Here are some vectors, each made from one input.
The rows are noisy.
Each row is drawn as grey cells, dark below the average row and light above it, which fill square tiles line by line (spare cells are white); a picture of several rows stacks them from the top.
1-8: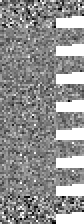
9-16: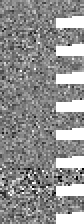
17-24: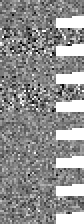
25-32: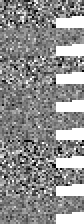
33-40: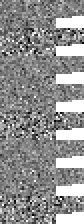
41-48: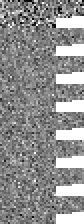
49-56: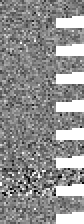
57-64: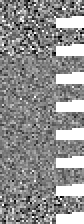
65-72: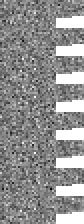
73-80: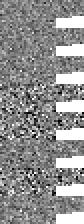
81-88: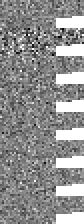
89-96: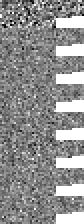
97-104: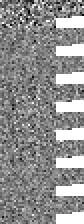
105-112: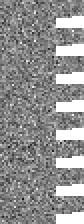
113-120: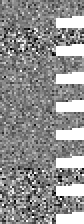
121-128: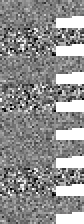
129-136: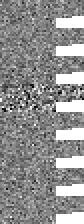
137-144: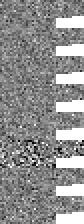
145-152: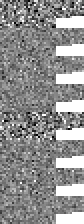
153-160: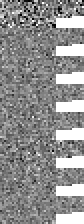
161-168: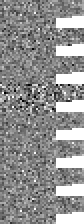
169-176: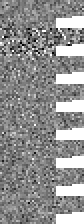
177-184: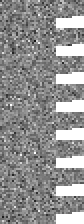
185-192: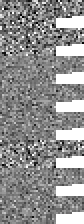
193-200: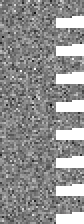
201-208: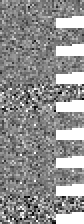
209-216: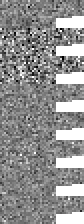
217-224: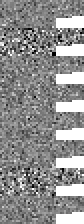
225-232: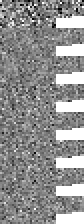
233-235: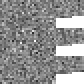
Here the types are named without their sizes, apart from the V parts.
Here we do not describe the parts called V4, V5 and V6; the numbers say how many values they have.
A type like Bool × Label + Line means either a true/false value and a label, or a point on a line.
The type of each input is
(Bool × Bool × Bool × Bool × Line × V5 × V6 + V4) × Line.
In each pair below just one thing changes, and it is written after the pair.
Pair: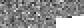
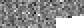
the value of V5
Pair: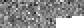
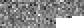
the value of V6
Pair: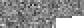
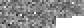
the place on one of the two lines
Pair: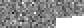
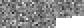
one of the four true/false values
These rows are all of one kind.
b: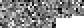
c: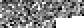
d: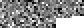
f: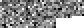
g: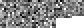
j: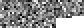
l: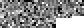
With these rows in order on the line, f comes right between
b and g.
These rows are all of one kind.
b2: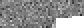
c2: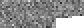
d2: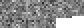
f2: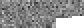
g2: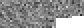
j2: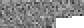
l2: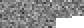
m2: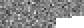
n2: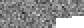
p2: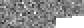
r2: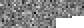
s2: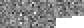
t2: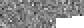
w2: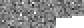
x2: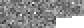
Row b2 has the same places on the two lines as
c2, f2, g2 and j2.
